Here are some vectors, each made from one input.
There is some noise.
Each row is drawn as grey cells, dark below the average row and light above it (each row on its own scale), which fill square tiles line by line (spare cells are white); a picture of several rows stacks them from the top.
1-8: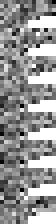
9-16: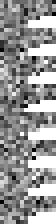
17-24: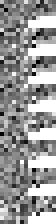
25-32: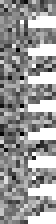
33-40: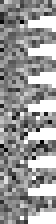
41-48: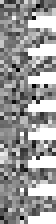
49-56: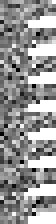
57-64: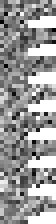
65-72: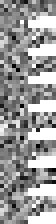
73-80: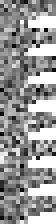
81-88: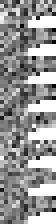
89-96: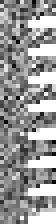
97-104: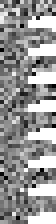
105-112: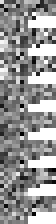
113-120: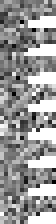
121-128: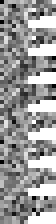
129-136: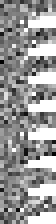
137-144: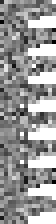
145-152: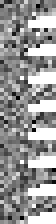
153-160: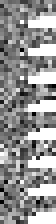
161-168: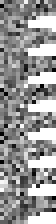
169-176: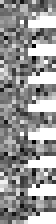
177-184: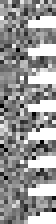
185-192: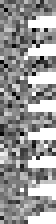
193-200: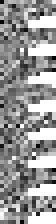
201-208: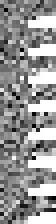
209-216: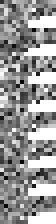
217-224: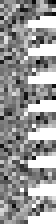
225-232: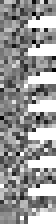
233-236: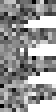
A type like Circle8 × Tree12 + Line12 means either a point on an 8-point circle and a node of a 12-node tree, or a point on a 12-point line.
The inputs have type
Bool × (Circle9 + Line9) + List2(Circle5).
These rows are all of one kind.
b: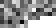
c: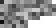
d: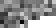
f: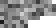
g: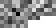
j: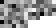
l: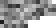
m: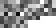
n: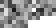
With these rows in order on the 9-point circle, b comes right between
j and n.
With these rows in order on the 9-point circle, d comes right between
c and f.
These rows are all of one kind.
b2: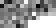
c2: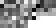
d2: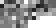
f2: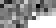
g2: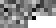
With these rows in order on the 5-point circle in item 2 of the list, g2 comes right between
c2 and f2.
